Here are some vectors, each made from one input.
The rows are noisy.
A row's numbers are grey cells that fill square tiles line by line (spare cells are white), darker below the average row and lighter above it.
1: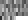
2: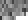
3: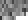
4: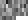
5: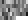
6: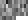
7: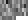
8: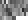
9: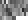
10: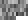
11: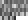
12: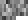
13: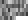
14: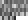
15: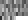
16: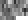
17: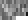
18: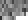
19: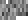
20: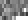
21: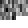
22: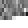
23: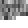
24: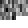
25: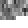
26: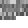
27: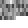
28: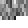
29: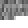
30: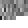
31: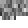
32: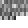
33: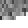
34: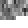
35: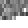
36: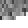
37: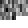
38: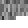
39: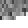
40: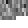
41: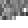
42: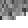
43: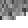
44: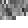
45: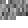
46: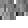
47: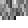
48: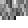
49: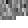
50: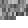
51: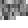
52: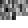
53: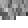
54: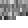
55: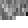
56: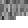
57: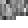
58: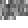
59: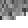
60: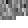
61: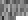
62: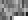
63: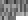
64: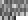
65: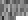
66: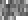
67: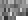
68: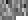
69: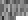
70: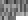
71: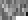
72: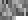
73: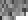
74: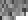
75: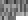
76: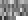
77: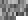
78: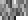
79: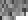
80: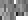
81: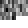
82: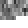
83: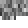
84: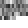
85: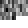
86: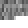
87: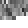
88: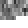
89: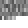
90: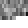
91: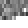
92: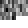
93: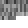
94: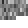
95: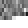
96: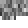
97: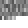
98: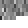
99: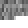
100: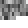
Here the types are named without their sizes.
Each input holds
a list of points on a line.
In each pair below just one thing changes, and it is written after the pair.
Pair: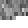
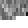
the place on the line in item 2 of the list
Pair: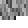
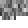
the place on the line in item 2 of the list
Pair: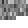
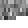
the place on the line in item 2 of the list
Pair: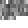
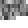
the place on the line in item 1 of the list
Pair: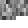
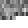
the place on the line in item 2 of the list
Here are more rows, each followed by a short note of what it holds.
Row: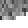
a list of one item
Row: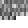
a list of one item
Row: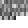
a list of one item
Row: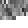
a list of one item
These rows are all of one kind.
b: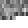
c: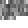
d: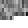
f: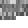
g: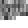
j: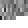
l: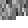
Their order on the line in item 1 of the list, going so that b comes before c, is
l, b, d, j, c, g, f.
